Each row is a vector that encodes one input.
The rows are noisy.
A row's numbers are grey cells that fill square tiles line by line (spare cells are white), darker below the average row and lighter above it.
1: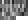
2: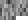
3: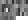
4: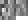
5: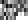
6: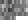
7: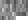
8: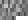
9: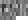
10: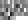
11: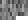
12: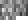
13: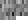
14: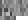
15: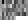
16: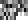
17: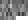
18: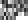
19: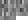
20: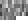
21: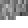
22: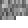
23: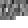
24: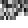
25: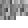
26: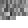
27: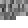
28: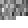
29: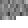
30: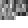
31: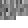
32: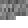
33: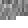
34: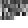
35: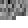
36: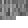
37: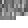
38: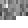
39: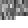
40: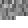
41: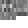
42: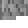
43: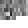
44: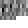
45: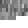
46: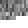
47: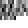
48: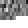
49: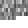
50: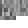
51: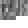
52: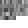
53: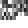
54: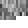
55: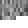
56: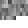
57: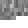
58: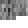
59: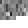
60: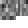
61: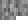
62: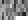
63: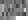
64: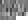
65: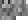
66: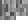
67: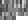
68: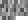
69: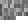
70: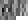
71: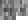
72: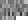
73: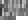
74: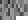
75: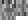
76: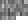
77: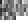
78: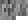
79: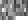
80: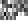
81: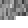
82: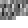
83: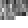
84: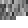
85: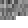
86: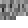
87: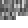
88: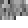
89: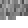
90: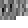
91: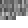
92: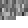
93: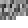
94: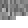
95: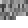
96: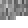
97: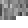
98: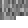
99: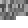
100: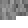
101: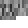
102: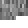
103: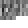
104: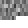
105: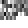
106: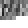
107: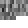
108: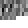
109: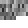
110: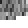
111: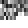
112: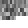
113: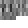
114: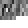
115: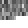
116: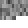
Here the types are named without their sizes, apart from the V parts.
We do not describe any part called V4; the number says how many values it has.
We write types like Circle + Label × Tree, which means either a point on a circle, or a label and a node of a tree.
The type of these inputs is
List(Circle × V4).
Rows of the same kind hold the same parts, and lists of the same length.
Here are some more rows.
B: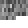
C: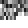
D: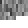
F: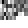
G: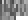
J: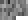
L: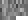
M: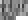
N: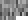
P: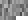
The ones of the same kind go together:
B, J, L, N, P
C, F
D, G
M

